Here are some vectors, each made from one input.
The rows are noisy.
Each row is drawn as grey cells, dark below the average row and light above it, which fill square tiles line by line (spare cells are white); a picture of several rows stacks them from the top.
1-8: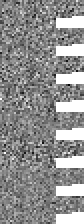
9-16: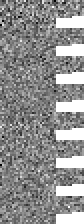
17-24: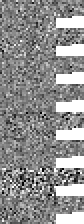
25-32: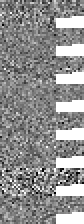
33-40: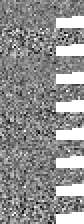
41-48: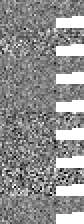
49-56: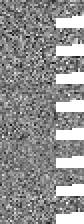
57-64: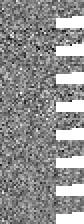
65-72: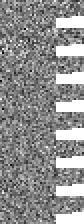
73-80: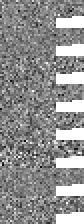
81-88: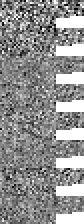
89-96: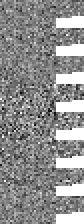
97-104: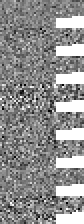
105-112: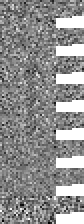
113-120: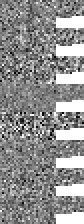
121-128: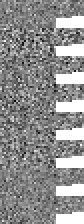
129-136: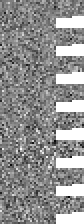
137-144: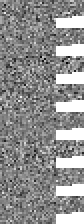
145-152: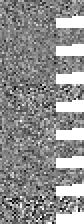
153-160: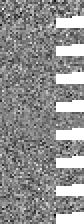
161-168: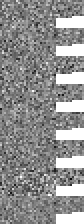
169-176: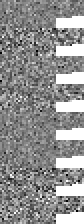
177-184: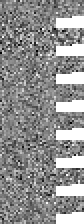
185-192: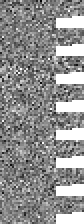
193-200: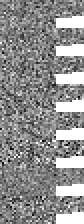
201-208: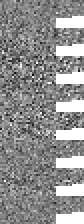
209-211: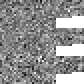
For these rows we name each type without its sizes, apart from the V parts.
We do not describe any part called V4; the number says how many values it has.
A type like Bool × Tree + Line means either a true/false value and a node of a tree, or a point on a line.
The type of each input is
Circle × Circle + V4.
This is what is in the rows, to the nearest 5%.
About 65% of them hold a point on each of two circles. The rest hold a value of V4.
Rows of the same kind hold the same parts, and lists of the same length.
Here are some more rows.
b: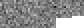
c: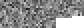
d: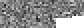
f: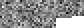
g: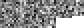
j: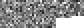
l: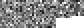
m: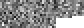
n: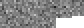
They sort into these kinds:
b, j, l, m, n
c, d, f, g

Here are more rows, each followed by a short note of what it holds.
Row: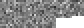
a value of V4
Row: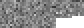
a value of V4
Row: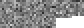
a value of V4
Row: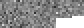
a value of V4
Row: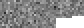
a value of V4
